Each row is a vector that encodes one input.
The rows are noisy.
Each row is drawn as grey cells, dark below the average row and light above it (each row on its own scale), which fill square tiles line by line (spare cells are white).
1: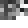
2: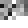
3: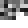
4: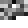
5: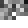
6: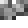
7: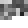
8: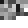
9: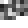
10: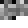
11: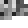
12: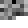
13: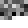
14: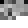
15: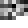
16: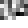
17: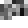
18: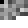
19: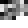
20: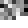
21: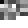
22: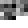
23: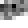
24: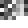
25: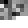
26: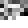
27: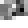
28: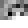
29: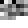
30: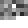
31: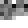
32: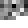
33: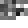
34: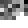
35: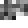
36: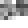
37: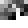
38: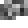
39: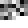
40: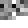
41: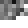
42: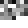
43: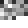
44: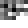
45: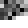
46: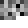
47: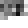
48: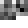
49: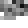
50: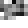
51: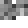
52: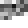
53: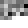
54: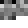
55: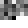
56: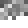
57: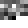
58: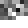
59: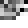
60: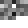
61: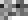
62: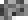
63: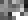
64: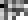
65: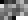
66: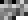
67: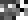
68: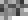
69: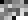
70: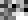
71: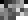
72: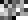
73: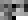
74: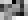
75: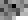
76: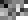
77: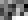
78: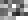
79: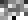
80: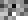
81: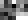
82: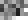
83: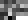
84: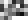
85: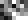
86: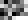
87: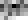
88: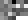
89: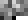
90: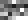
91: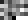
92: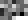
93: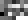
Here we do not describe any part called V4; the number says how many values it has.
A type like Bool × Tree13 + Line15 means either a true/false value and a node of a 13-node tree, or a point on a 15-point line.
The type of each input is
(Bool × Bool × Bool × Bool + Label6) × V4.
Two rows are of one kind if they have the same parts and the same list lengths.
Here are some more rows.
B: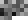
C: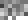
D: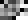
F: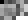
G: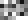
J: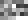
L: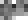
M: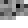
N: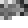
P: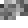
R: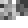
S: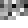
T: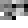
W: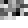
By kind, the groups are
B, C, F, J, L, M, N, P, S, T, W
D, G, R

